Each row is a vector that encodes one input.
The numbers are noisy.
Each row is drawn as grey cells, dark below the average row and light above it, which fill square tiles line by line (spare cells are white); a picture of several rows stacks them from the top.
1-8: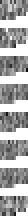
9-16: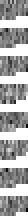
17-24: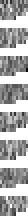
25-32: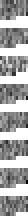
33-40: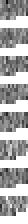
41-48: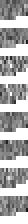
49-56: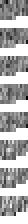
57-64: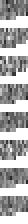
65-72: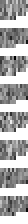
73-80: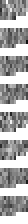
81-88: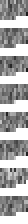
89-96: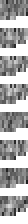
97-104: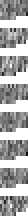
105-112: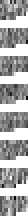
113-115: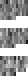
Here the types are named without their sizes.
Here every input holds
a label and a true/false value.
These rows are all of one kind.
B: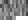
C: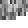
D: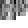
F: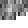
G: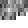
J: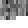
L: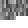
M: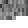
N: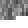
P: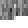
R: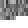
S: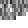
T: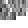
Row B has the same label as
F, G and M.
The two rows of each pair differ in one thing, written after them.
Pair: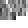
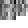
the label
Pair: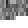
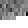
the label
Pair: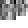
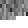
the true/false value
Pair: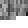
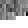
the label
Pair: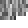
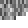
the label
